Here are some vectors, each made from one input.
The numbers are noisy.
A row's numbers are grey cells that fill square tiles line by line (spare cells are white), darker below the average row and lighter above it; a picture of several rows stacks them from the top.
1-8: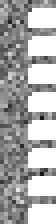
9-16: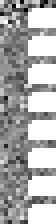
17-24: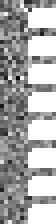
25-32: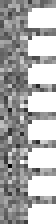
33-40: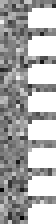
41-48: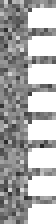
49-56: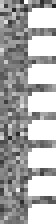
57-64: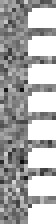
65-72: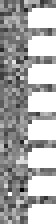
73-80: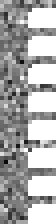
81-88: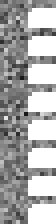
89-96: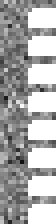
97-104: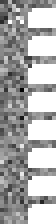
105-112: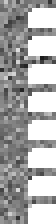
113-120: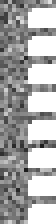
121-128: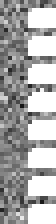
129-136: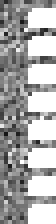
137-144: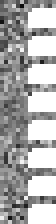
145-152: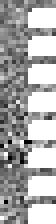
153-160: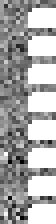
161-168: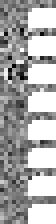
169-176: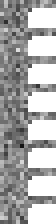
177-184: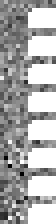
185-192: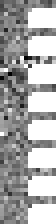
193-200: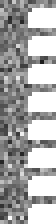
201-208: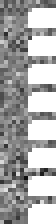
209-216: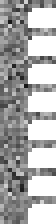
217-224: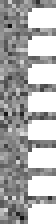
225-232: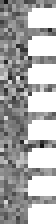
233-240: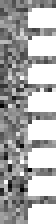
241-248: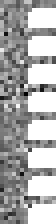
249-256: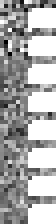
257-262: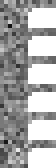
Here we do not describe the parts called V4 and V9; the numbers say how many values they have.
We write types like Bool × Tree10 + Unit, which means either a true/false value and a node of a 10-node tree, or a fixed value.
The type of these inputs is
Bool × Bool × Bool × Bool × (Line12 × V4 + V9).
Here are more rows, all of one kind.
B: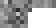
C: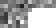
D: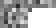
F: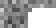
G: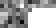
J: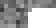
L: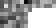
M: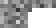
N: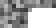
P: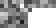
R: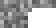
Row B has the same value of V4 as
G, J and M.
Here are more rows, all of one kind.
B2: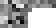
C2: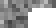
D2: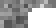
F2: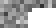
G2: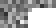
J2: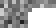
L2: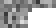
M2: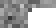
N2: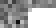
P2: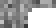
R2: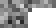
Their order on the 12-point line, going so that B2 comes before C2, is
L2, B2, G2, M2, N2, F2, R2, P2, D2, C2, J2.
